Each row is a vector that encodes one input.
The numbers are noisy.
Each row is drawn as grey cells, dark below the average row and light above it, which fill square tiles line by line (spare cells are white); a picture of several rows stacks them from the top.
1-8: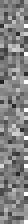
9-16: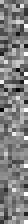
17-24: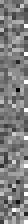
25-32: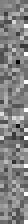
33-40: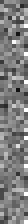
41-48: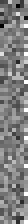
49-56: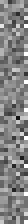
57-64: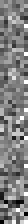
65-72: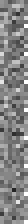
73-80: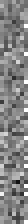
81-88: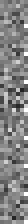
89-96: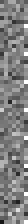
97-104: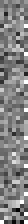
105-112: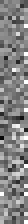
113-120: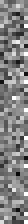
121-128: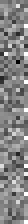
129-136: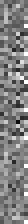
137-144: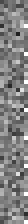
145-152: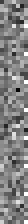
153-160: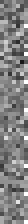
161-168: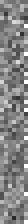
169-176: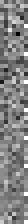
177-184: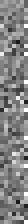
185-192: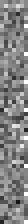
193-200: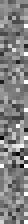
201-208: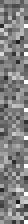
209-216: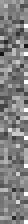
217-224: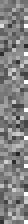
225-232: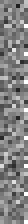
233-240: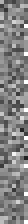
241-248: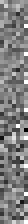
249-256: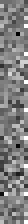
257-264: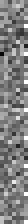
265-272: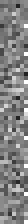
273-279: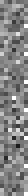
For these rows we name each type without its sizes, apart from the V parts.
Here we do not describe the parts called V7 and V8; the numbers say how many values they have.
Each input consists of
either two labels, or a value of V7 and a value of V8.
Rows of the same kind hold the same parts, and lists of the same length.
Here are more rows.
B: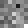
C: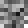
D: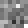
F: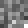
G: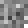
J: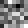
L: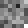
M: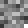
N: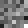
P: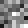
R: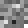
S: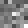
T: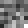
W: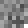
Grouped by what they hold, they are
B, F, J, L, M, N, P, S, T
C, D, G, R, W

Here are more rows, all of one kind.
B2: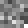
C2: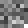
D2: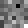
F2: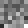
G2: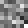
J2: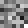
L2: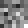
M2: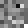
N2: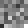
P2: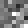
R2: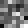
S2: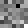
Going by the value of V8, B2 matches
G2 and J2.
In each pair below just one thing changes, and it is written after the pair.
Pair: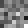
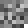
the value of V7
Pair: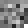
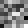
the value of V7
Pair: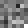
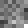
the value of V7
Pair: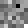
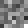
the value of V8
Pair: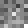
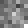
the value of V8
